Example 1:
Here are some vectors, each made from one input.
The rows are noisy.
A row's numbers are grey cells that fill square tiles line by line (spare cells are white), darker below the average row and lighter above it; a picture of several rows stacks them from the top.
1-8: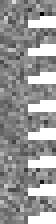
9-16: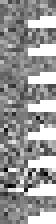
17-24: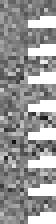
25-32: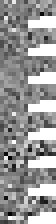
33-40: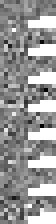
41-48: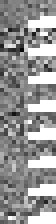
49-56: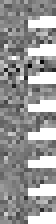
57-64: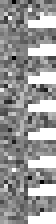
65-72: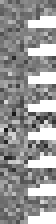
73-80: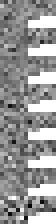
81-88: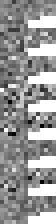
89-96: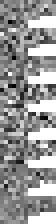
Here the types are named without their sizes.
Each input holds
a point on a circle.
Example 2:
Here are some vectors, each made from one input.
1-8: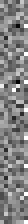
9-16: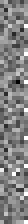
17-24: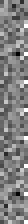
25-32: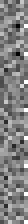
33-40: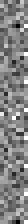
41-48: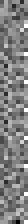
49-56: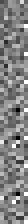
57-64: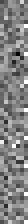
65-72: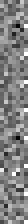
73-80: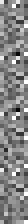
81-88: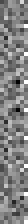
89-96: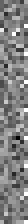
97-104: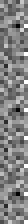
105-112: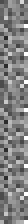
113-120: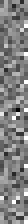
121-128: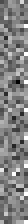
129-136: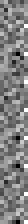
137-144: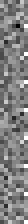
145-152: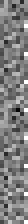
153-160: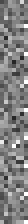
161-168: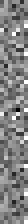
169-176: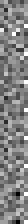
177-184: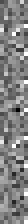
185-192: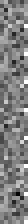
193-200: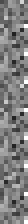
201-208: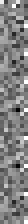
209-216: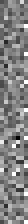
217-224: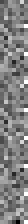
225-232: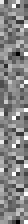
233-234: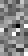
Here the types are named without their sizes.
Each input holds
a label.
